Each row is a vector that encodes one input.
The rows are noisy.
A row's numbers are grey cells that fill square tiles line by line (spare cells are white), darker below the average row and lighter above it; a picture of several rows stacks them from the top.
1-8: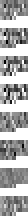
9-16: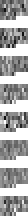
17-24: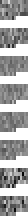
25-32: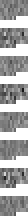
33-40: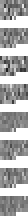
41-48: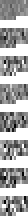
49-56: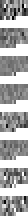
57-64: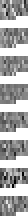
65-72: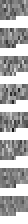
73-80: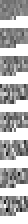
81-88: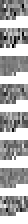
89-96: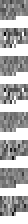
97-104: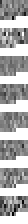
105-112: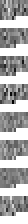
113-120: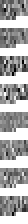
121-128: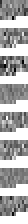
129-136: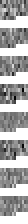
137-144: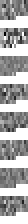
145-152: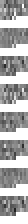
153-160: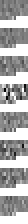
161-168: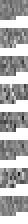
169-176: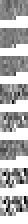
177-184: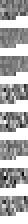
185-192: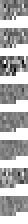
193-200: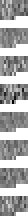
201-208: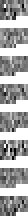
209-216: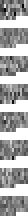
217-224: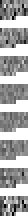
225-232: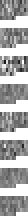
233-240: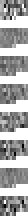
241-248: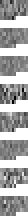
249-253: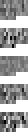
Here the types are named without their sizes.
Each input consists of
either a label and four true/false values, or a list of points on a line.
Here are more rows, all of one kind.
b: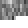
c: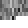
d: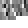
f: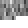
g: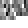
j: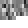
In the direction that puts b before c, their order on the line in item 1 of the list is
f, b, g, c, d, j.
